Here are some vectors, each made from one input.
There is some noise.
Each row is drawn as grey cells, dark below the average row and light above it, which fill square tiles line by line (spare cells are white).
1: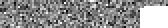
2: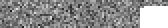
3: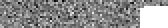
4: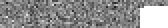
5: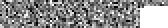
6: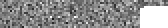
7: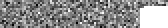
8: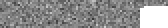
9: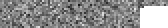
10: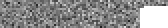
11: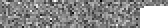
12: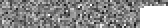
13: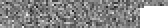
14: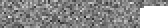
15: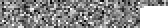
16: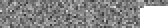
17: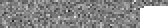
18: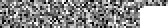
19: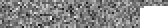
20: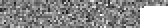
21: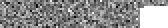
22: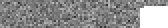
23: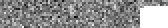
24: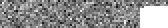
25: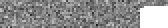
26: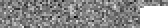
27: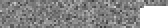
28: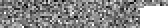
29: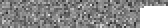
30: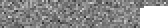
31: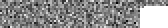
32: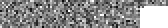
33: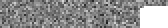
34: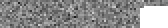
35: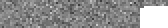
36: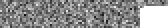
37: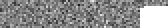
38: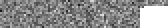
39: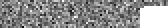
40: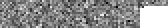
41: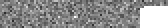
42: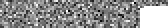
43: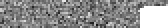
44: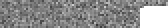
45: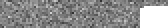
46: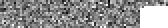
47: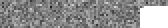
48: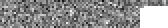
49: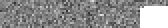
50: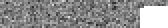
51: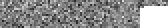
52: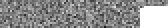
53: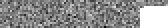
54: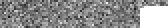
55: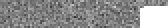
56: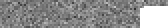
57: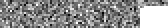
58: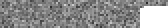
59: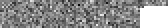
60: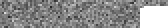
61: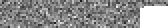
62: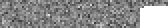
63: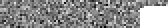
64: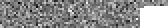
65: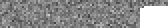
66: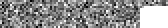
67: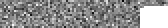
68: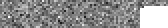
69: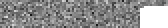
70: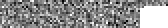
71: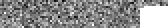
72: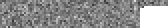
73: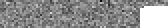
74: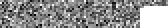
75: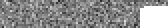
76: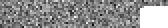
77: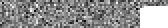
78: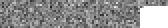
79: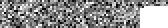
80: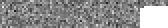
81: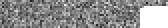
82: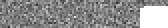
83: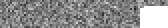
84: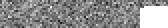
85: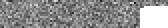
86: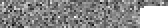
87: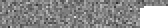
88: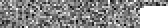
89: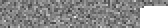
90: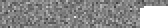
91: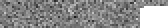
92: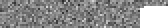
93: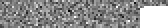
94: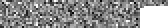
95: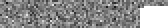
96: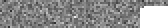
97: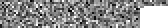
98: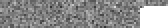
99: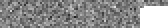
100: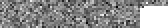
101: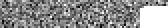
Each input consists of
either three true/false values, or a list of up to two points on a 5-point line.
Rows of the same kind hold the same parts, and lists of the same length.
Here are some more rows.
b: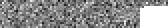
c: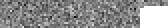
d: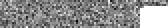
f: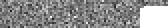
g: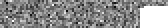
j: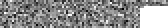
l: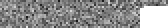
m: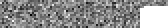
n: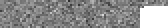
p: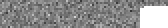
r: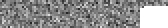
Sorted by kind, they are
b, n
c, g, m
d, j, l
f, p, r

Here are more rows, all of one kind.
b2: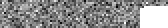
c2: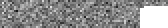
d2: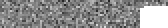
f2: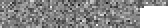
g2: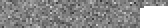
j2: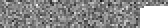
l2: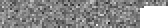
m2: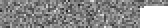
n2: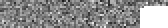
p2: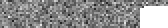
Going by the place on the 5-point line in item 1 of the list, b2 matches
j2 and n2.
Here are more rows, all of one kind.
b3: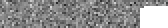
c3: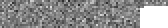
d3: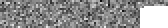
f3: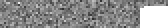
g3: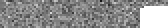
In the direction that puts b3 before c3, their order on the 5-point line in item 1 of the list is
b3, c3, f3, d3, g3.
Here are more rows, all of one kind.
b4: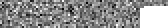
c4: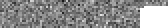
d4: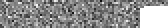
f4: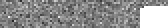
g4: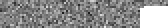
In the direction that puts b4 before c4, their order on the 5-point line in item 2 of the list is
f4, d4, b4, c4, g4.
